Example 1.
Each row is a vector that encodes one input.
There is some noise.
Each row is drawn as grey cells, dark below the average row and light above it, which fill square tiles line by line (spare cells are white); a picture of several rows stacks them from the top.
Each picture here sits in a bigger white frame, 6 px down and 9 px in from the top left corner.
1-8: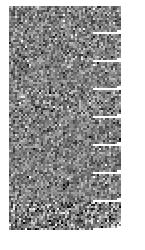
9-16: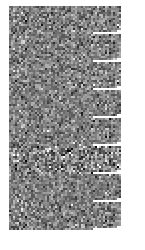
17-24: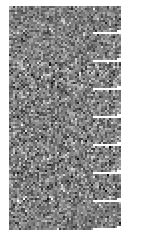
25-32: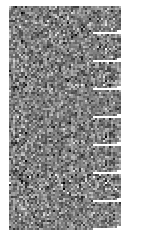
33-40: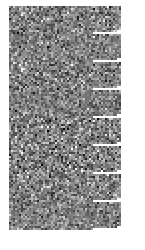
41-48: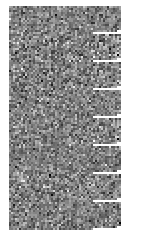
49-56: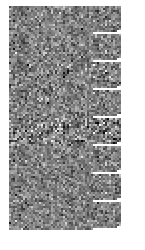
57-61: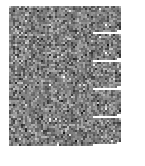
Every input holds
either a point on a 9-point circle, or a point on a 6-point line.
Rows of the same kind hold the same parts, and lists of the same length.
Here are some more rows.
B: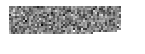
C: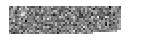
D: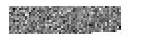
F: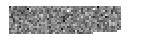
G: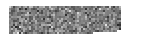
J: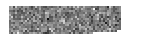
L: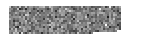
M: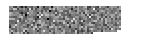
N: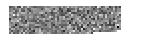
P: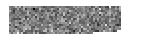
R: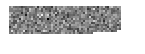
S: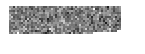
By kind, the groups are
B, C, N
D, F, G, J, L, M, P, R, S

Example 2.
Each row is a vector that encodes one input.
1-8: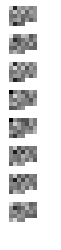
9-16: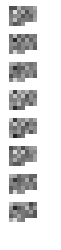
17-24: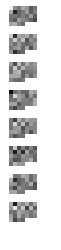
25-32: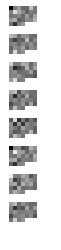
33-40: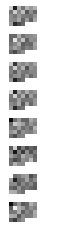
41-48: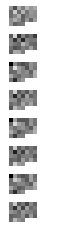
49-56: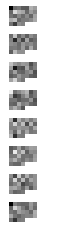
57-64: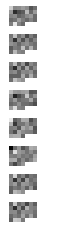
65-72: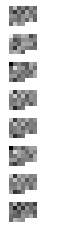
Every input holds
a point on a 6-point line and a true/false value.
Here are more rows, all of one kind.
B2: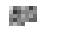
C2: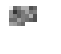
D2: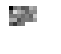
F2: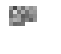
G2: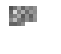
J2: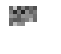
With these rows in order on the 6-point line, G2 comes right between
D2 and F2.
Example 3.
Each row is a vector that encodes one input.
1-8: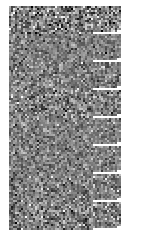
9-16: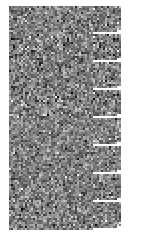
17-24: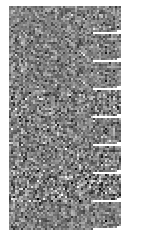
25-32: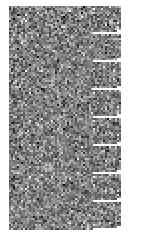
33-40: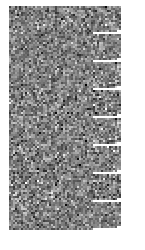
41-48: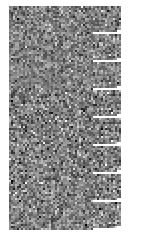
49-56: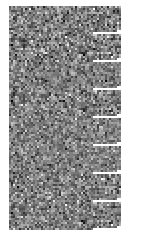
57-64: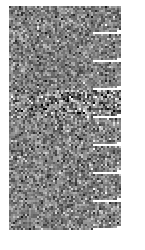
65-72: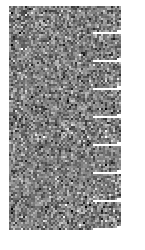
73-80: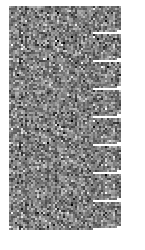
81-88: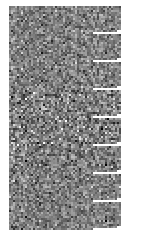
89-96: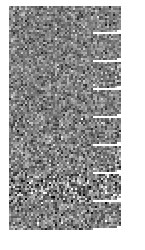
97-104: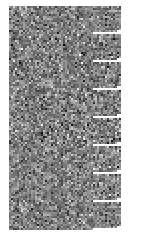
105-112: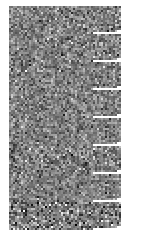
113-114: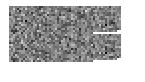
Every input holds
either a point on a 9-point circle, or a point on a 6-point line.
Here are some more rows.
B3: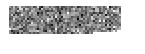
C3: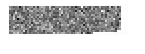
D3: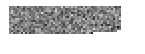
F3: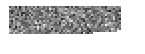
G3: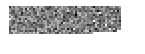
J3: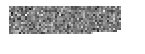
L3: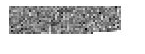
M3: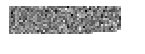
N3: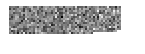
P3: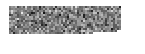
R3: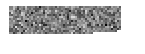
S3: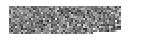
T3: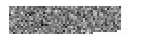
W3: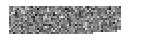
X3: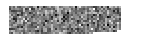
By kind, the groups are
B3, D3, L3, N3, P3, R3, S3, T3, W3
C3, F3, G3, J3, M3, X3

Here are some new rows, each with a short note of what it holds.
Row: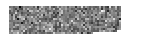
a point on a 9-point circle
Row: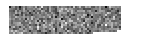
a point on a 9-point circle
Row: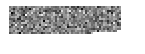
a point on a 9-point circle
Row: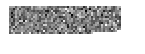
a point on a 9-point circle
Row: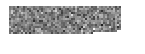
a point on a 6-point line
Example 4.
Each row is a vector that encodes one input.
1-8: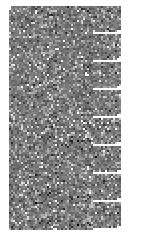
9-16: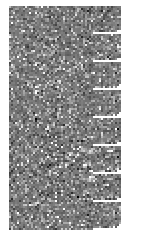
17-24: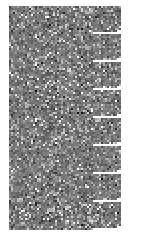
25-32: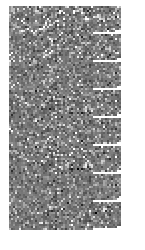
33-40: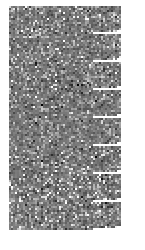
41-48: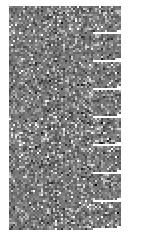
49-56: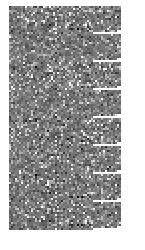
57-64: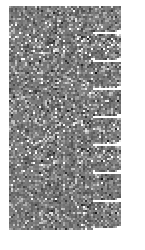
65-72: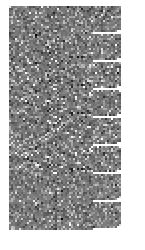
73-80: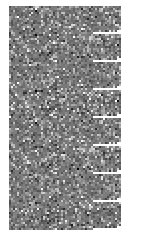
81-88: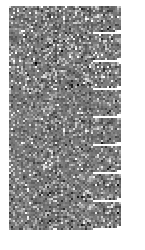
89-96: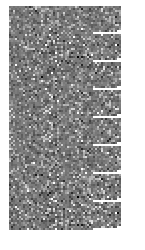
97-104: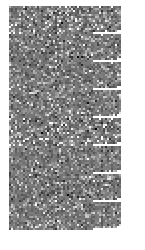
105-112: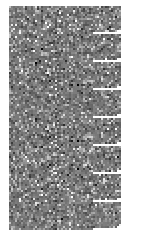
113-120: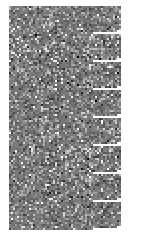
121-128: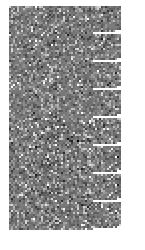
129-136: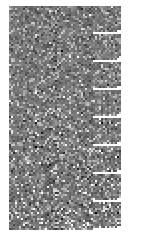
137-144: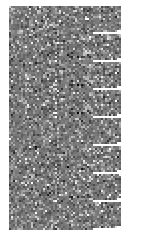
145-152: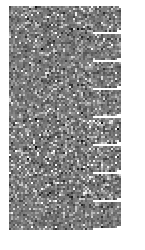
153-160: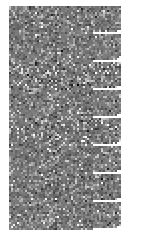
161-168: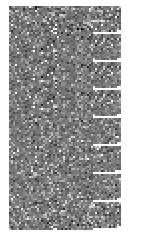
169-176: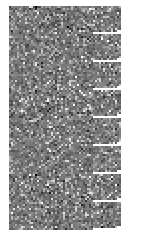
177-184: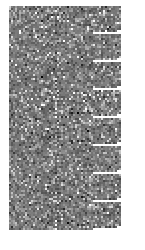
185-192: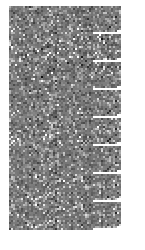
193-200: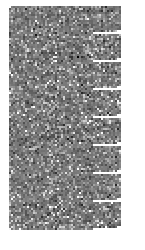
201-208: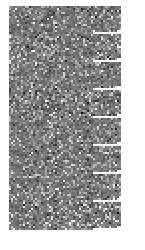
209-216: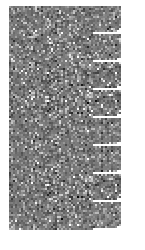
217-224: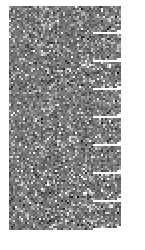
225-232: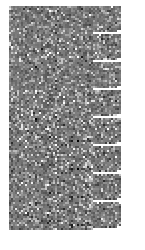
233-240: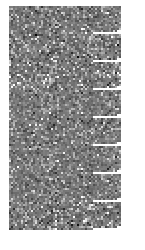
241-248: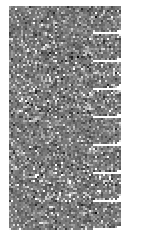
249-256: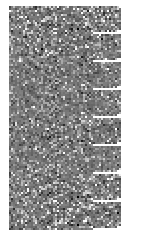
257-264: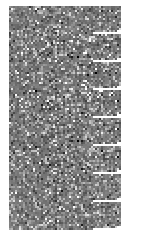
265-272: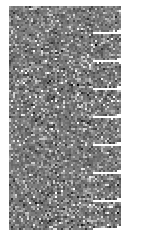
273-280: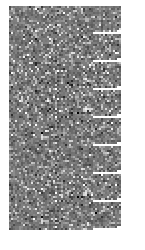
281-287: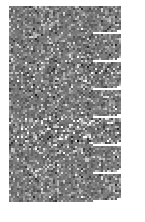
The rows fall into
2 kinds.
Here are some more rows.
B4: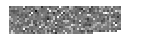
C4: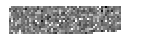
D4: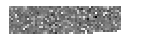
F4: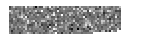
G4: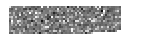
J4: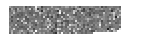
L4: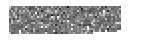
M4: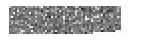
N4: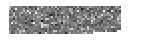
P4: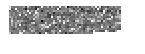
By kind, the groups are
B4, C4, D4, G4, J4, L4, M4, N4, P4
F4

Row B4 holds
a point on an 18-point circle.
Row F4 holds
a point on a 10-point line.
